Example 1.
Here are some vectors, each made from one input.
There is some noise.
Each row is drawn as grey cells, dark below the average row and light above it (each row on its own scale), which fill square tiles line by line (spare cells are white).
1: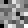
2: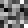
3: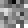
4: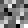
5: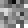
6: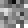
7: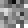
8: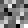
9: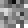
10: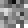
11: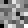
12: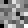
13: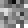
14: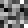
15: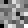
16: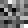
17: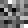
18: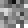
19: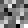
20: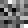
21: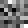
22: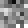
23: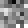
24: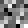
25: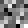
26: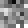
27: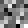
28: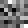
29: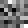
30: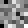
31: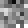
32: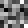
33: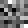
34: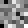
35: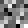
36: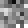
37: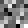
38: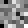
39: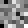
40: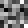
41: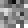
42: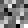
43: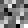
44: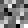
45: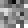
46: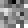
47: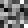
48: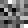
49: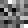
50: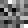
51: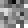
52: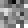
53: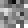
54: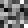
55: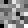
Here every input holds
one of 5 labels.
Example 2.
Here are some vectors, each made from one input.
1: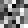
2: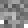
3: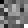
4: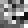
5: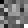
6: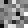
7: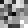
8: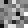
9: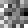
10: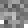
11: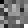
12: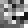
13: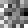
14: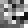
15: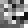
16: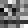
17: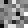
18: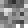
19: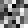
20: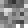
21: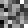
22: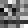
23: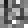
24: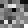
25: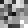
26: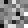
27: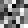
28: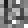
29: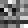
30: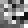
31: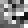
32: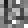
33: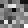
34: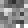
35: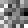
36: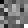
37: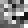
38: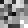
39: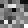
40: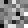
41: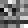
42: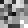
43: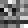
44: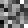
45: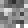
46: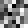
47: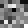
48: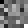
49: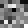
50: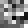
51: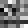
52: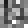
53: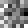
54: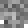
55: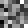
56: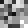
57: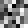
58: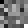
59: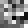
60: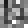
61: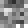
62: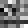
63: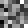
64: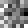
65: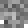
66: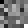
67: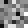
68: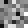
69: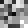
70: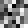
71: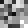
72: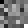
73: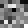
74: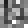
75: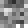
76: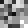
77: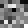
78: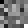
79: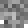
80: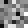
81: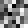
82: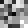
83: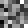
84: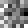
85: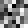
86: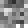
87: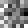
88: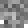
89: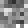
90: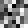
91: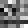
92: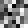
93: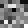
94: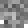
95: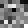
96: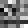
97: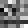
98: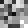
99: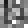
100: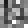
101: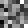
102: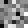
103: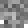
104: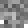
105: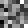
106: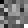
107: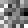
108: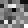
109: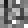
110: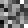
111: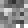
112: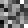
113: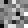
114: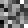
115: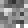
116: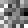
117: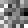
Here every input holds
one of 12 labels.
